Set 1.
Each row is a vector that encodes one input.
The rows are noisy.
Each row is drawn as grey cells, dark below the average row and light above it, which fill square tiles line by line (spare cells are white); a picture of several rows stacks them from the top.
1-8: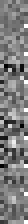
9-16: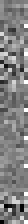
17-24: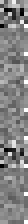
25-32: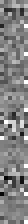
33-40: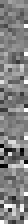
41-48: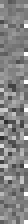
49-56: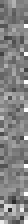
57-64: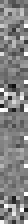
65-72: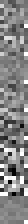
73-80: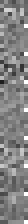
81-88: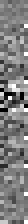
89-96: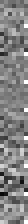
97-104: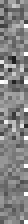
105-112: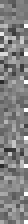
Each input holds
a node of a 15-node tree.
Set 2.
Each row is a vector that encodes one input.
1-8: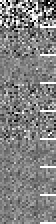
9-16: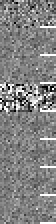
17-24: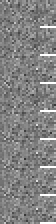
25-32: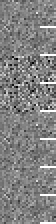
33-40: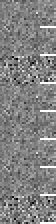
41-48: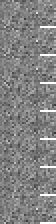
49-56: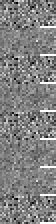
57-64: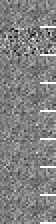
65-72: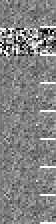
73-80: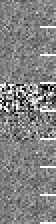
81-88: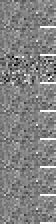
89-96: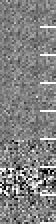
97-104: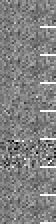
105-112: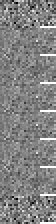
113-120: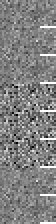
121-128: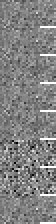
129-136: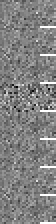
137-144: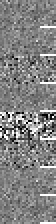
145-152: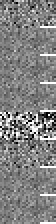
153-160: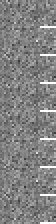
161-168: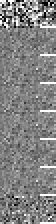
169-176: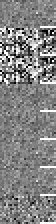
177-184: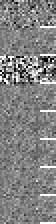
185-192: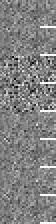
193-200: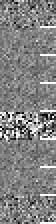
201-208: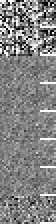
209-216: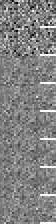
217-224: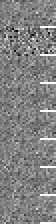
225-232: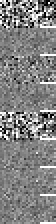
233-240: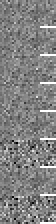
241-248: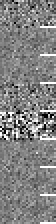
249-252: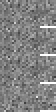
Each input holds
three true/false values.
